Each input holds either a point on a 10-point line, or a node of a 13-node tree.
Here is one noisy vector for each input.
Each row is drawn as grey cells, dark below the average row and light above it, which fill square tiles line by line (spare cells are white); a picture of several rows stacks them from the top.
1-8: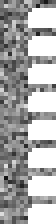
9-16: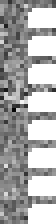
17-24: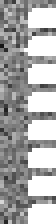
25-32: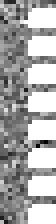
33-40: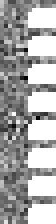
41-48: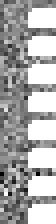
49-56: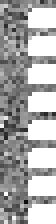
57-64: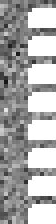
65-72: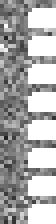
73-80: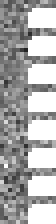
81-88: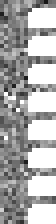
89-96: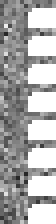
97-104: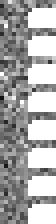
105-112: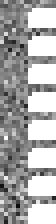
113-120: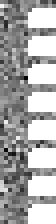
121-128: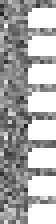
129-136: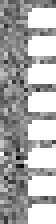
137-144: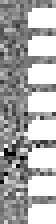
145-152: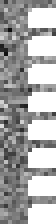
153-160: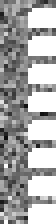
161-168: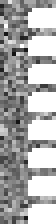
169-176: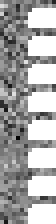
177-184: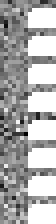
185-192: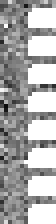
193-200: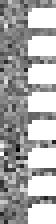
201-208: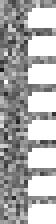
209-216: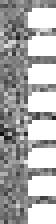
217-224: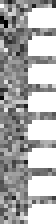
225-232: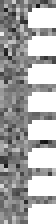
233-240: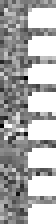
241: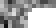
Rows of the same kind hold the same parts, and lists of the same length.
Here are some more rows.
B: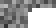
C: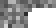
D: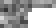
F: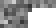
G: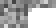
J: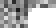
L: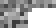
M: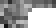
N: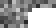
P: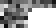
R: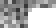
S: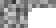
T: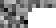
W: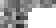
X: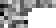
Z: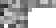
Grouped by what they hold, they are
B, D, F, L, M, N, P, T, W
C, G, J, R, S, X, Z

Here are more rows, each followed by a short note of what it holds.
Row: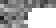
a point on a 10-point line
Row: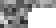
a node of a 13-node tree
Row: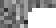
a node of a 13-node tree
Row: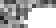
a point on a 10-point line
